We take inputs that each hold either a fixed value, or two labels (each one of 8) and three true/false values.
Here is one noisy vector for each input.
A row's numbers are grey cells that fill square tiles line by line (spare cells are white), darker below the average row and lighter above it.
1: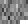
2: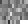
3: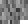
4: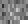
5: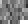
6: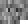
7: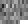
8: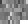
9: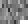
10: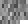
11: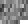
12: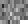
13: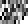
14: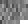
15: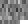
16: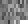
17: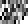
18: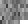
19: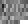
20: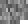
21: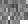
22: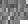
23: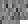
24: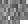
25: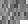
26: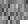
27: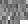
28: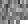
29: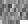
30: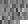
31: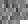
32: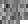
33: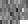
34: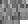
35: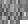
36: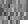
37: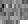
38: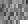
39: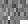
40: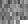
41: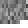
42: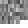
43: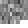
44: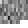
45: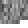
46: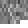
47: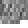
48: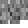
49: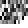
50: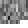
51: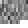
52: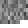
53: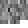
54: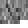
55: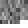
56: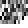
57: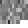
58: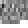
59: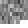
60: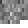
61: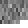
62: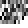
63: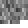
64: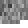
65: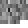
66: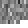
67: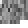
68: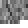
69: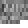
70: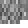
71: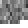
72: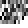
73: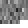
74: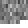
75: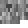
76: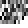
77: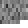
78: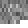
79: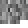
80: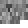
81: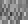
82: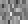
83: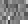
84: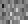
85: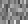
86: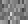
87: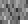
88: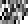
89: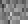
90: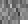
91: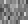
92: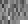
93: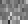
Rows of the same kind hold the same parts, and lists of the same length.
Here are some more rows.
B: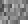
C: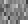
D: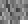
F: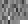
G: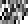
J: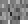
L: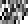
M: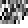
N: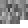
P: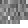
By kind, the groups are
B, C, D, F, J, N, P
G, L, M

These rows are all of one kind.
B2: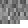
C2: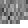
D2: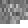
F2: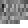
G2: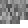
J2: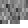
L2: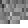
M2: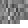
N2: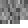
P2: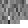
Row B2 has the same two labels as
D2, F2, L2 and N2.
